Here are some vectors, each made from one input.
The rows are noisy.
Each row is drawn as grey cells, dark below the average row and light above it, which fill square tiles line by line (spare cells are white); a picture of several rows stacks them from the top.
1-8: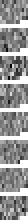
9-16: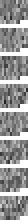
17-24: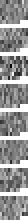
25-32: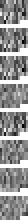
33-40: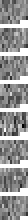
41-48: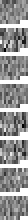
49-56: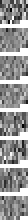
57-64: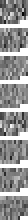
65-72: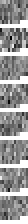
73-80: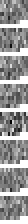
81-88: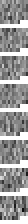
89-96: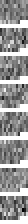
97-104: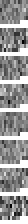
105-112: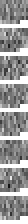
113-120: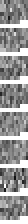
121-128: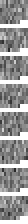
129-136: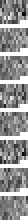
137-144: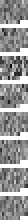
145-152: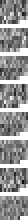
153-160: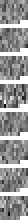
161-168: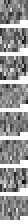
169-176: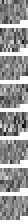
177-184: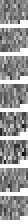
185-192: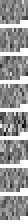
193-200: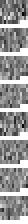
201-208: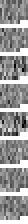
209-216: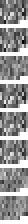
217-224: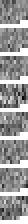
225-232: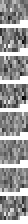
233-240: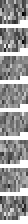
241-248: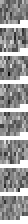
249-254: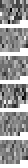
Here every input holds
either a point on a 9-point line and a true/false value, or a list of up to three points on an 8-point line.
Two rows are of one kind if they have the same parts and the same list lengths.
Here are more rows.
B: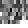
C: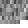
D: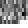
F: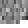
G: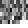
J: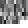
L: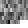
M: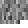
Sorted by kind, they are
B, G
C, F
D, J
L
M

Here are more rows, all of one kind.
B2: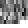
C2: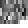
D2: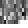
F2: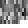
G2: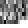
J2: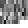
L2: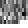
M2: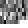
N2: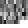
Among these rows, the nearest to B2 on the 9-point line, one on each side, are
C2 and J2.
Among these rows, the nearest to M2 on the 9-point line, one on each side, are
D2 and G2.
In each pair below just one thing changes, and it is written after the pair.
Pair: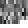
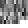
the true/false value
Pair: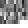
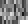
the place on the 9-point line
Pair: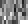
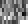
the true/false value
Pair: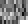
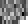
the true/false value
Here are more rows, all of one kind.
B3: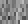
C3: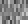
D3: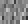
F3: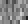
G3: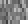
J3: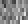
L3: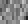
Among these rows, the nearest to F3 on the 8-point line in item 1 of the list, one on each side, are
B3 and L3.
